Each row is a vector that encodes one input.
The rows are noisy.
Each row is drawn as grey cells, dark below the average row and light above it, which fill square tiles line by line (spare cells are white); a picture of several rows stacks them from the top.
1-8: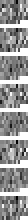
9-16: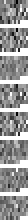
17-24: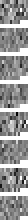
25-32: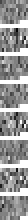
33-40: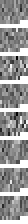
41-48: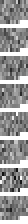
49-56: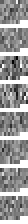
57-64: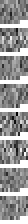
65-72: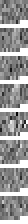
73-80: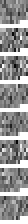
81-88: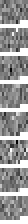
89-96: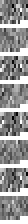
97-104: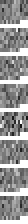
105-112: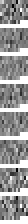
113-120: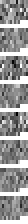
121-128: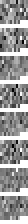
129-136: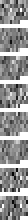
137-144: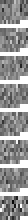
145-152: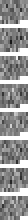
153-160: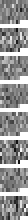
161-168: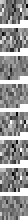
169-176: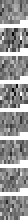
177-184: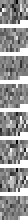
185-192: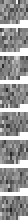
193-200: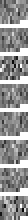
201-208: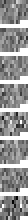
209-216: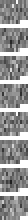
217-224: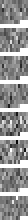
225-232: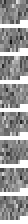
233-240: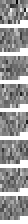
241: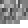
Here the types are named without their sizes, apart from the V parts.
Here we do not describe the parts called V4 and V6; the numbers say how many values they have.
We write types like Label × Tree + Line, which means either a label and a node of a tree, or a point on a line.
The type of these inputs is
(Line + (Tree + Unit) × V4) × V6.
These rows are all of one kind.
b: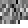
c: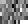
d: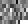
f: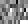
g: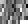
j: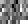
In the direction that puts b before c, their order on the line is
f, d, b, j, c, g.
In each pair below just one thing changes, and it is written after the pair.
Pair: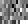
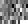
the place on the line
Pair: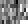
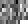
the place on the line
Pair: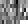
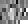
the value of V6
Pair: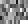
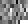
the place on the line
